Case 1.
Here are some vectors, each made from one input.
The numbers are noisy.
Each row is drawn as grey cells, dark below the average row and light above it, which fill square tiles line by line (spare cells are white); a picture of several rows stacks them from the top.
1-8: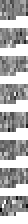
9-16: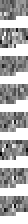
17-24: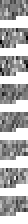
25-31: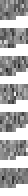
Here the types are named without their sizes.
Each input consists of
either a point on a circle, or a fixed value.
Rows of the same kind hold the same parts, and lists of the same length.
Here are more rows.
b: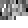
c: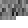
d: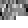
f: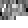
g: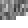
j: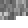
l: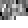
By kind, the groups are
b, d, f, l
c, g, j

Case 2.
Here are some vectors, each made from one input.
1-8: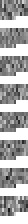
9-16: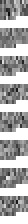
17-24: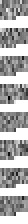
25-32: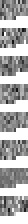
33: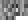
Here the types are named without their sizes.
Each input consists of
a node of a tree.
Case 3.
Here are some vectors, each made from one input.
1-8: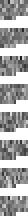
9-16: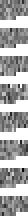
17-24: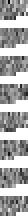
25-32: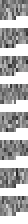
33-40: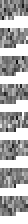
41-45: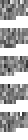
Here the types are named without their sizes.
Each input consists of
a node of a tree.
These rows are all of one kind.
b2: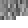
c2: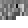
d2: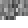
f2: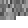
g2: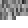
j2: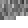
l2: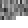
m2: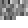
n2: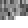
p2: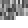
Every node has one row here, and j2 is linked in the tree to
b2, f2 and l2.
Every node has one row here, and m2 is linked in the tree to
p2.
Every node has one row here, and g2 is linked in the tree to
f2.
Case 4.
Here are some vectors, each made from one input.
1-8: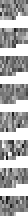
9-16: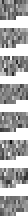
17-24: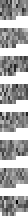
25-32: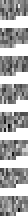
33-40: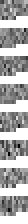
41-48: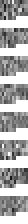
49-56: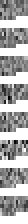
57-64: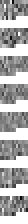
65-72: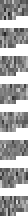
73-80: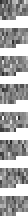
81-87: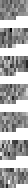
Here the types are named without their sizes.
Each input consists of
four true/false values.
